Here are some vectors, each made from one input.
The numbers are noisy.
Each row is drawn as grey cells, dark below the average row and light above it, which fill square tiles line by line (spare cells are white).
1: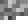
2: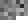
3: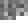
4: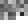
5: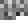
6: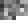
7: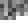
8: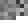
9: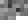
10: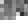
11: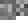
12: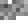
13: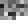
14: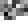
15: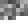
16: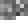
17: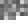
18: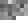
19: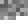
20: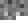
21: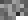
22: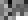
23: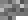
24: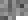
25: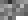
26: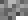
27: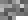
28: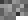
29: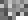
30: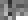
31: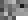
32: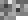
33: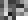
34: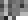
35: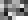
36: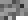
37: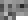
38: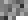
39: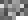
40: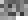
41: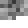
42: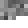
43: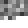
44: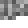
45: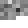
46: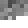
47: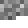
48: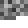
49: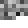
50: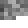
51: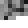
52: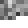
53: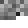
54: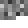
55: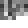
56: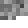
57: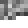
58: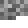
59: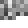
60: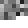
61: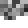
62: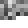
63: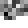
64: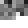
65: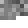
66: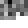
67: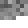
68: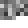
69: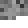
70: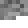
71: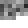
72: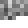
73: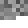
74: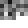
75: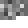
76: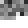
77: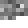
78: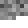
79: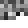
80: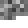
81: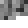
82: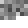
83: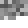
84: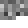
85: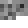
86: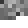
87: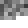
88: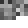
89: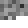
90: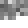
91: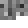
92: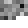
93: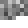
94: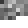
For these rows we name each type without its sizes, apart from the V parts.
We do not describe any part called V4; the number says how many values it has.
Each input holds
a list of items, each a true/false value and a value of V4.
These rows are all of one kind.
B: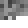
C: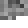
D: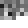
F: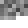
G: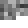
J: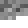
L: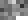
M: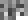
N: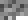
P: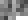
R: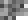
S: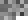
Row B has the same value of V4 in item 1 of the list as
C and P.
